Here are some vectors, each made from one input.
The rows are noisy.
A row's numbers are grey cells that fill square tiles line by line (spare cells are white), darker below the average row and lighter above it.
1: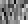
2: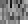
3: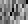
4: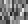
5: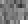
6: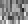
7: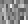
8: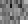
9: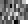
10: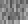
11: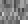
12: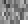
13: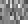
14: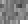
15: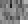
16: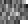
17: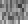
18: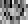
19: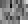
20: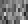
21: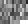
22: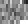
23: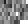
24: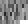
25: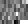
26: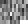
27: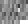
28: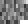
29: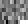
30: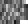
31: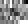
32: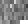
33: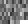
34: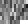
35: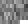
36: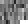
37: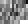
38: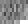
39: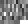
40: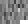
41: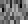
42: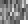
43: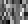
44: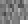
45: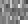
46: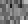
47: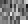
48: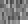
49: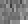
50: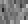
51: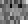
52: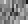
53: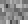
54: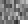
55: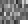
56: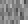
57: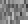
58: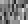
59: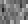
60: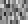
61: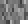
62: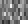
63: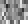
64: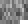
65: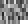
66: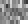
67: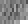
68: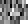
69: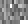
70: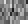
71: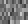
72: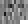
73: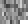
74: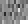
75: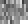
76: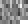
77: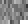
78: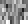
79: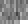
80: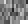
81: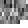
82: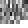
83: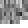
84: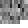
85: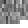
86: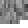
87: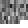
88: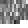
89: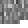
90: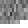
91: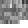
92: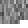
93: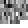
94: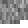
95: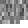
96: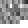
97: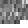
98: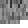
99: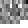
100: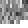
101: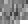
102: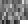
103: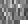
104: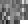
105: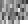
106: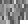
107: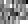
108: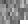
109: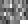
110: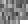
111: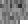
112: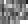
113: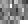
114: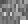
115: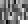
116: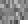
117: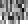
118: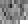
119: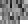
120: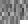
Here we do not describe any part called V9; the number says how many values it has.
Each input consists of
either a node of an 11-node tree, or three true/false values and a value of V9.
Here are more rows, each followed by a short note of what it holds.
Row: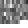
three true/false values and a value of V9
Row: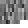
a node of an 11-node tree
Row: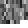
a node of an 11-node tree
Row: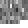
three true/false values and a value of V9
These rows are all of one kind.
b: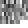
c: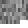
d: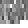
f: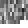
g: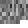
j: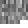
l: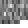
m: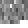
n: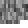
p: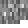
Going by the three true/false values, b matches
d and p.
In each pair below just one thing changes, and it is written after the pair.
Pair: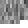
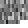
one of the three true/false values
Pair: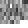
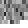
one of the three true/false values
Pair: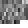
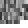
the value of V9
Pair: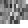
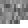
one of the three true/false values
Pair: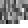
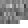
one of the three true/false values
